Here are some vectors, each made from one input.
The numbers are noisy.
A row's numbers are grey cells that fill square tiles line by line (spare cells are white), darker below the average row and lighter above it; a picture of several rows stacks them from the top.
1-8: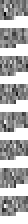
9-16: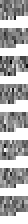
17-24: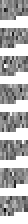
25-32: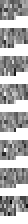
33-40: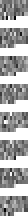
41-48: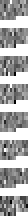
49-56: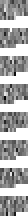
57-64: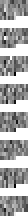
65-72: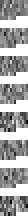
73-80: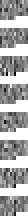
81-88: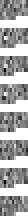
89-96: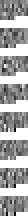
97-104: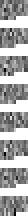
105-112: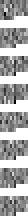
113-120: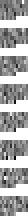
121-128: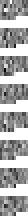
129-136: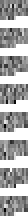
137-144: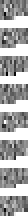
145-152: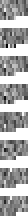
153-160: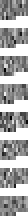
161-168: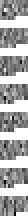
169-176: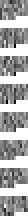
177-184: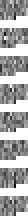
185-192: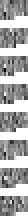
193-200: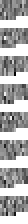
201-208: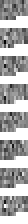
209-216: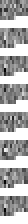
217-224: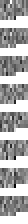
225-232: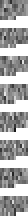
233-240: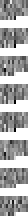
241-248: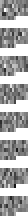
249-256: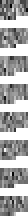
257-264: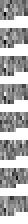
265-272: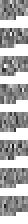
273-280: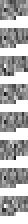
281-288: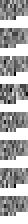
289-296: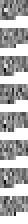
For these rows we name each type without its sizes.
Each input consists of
a list of items, each either a point on a circle, or a point on a line.
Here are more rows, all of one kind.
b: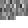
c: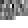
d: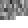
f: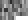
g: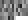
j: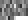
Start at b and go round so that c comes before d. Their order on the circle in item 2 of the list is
b, f, c, g, j, d.
